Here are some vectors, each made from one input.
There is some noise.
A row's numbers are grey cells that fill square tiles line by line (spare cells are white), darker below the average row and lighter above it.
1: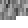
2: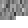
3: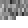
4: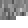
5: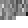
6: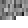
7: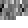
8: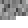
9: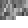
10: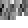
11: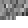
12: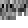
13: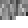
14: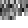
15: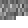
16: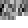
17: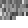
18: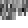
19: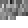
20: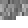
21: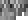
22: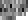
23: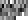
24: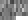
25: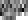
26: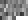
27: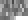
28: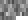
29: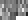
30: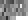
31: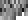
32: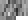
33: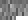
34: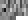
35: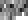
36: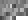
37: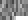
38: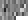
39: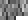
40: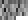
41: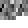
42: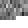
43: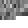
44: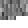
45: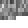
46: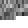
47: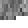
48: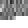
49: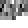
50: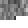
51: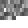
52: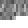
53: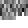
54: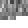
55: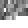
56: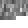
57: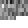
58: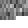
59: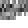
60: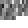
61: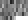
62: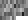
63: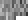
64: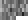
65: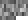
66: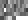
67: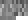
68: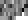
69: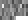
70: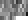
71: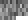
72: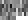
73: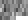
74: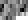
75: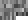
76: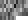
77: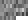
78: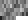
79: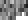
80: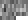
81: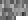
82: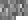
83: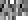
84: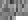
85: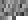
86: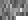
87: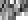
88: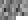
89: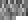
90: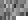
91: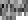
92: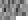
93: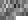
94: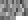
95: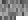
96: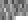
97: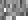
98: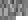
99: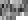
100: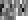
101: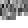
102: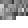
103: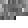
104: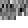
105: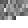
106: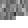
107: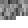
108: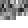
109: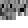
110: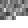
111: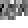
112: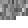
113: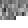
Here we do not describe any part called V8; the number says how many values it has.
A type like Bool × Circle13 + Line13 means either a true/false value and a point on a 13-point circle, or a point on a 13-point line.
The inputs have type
Bool × (Line4 + V8).
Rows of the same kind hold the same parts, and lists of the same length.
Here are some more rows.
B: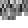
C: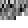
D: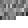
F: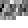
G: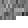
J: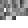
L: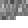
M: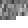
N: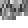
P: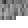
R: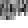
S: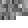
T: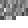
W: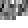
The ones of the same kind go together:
B, C, L, M, N, P, R, S
D, F, G, J, T, W

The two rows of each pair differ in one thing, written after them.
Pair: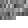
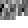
the true/false value
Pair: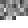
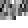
the true/false value
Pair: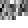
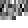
the place on the 4-point line
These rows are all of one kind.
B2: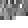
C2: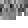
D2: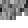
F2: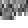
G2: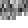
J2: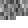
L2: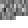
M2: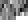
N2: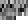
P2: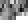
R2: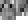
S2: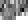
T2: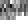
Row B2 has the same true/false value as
J2 and L2.
